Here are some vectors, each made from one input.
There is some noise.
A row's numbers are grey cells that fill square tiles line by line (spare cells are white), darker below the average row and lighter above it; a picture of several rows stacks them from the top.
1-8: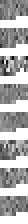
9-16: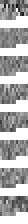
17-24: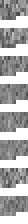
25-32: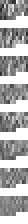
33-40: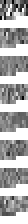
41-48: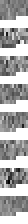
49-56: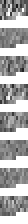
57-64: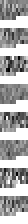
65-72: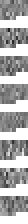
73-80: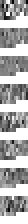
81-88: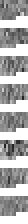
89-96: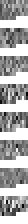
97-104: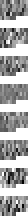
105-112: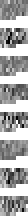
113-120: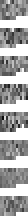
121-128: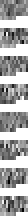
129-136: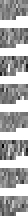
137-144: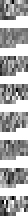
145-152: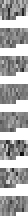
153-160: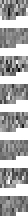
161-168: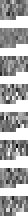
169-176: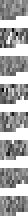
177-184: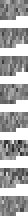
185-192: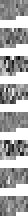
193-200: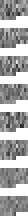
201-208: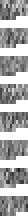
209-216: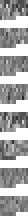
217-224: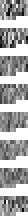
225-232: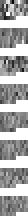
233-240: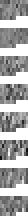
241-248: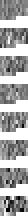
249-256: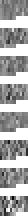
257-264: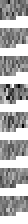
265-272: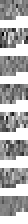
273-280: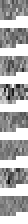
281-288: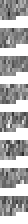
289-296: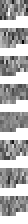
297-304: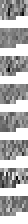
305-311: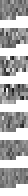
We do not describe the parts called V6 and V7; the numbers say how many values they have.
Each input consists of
either a point on a 9-point line and a value of V7, or a true/false value and a value of V6.
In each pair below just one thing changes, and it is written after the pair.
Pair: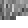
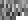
the true/false value
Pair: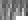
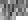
the value of V6
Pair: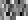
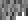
the true/false value
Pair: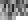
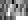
the true/false value
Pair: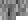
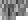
the value of V6
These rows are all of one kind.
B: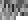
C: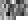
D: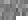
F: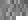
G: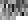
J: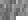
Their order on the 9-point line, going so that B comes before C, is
J, B, D, G, F, C.
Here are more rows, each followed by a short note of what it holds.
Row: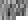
a point on a 9-point line and a value of V7
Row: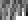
a true/false value and a value of V6
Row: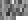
a point on a 9-point line and a value of V7
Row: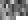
a point on a 9-point line and a value of V7
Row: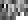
a true/false value and a value of V6
